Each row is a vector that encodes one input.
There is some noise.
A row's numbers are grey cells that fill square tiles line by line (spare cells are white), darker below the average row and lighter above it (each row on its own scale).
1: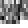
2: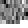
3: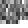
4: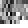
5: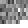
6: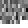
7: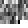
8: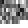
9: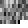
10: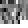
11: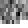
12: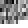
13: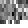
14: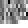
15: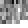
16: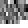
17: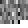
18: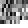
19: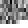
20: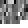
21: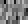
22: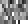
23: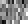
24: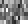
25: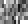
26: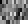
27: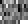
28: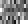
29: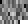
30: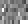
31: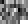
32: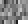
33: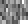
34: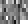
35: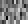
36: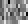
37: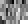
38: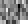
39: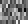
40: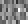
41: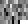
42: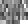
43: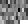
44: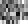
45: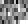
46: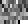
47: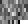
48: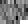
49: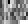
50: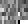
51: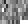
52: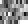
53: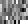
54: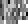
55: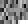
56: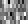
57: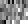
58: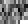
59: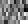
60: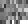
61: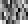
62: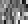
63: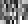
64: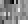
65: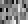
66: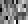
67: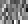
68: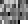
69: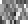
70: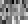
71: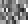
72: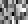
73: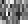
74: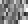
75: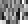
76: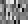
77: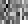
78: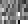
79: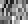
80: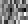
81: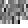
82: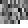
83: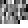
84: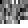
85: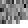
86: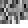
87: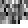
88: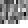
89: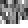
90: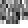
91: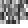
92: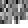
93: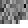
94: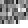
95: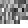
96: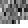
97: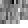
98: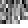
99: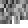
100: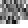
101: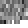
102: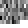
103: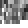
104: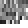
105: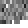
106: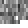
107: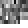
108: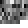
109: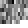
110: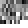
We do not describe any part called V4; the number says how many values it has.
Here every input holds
a list of up to two items, each a true/false value and a value of V4.
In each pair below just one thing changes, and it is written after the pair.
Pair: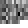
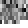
the true/false value in item 1 of the list
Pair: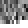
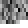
the value of V4 in item 1 of the list
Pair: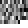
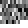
the value of V4 in item 1 of the list
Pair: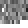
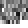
the true/false value in item 1 of the list
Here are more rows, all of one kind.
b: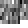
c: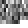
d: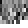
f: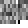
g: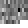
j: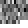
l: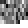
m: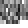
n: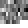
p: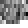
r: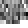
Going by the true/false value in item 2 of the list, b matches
g, m, n and r.
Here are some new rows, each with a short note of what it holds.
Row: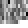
the empty list
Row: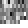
the empty list
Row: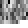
the empty list
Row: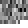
a list of two items
